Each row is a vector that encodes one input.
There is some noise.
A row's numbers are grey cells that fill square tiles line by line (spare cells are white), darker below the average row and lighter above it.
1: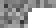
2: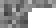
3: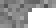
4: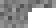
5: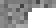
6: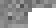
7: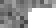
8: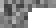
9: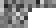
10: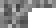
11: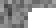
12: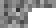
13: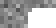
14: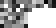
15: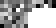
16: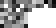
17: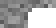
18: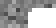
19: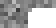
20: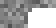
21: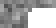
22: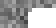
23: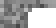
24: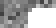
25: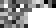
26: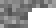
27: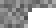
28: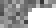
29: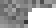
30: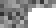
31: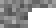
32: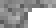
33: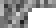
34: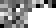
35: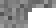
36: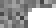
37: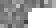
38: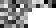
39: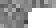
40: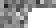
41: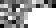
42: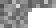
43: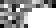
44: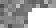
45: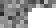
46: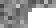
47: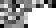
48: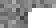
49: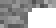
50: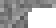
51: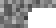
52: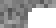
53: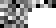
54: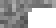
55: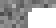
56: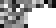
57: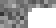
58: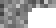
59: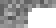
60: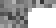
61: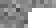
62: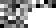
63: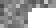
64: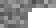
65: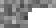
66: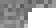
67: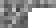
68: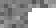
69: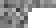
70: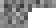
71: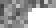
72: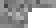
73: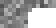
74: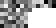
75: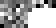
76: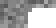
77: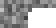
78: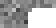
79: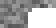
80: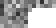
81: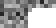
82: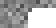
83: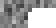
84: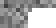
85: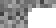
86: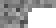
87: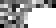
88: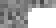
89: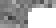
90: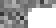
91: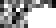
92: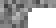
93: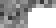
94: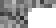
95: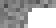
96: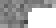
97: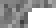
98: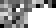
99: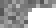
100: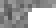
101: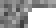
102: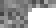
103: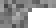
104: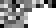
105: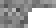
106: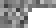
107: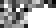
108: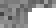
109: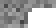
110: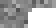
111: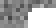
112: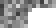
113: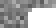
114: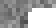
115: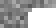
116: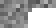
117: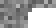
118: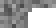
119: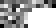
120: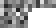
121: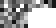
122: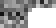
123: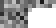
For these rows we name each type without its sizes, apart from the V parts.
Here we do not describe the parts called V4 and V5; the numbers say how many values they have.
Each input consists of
either a point on a line, three true/false values and a value of V5, or a value of V4.
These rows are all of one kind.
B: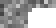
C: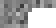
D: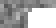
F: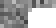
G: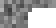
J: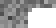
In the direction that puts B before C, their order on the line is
G, B, J, D, C, F.
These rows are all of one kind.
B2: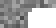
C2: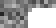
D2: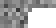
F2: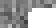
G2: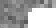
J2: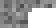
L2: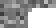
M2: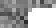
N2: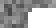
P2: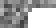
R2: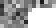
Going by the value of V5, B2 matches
F2 and J2.
